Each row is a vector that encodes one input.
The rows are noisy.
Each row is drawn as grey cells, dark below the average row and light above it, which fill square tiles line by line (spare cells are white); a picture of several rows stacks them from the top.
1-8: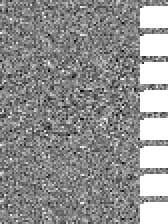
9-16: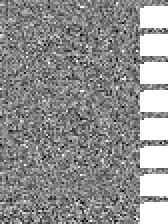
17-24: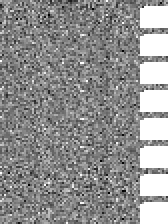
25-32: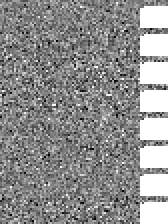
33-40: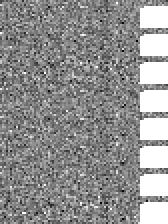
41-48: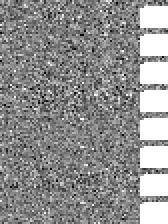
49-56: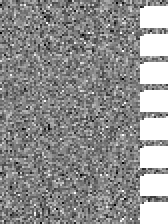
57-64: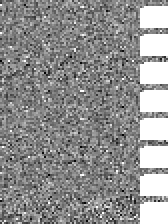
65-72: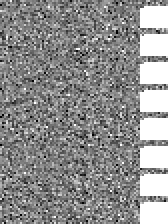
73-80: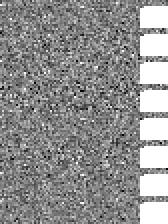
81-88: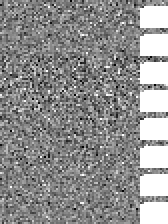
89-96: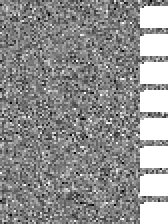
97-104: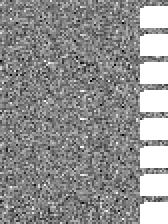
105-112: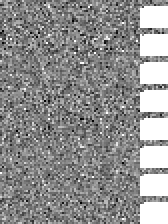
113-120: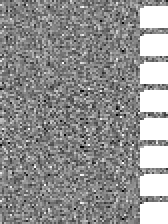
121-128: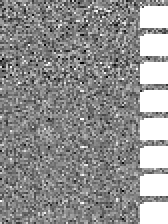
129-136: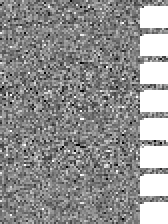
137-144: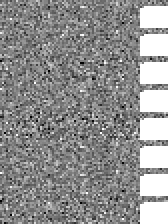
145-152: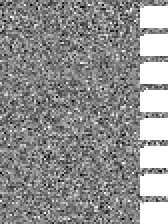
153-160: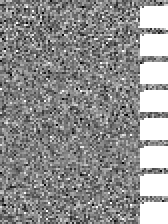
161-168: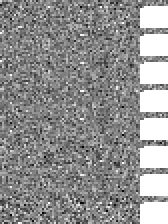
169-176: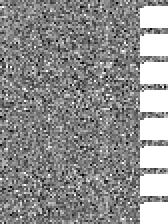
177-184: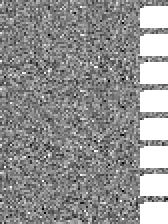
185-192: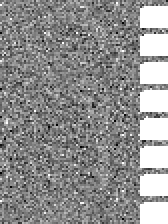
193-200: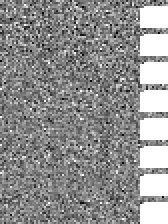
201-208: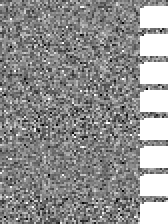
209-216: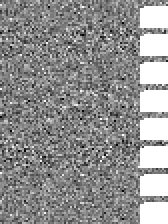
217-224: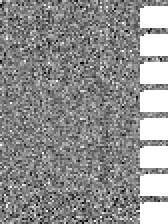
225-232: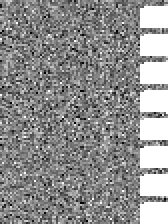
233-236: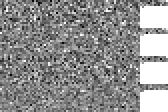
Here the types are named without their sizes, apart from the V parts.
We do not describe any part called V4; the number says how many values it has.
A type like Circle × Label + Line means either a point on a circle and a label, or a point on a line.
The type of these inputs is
(Bool × Bool × Bool × Bool × V4 + Line) × (Tree + Unit).
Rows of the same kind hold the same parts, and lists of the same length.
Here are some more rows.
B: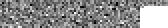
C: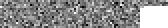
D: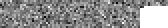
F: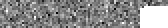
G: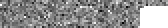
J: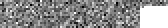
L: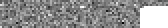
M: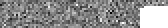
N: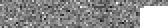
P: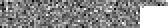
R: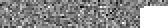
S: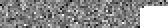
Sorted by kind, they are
B, C, J, P
D, F, M, R, S
G
L, N

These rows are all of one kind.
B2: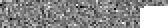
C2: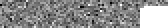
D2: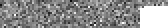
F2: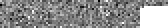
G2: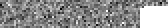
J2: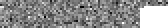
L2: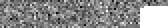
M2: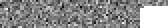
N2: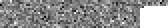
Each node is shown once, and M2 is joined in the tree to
B2, C2 and N2.
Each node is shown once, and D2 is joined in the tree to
B2.
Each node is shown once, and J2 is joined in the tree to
C2.
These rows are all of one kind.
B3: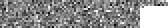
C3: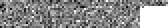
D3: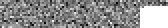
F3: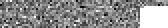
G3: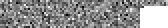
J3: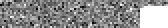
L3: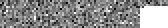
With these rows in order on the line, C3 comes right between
B3 and G3.
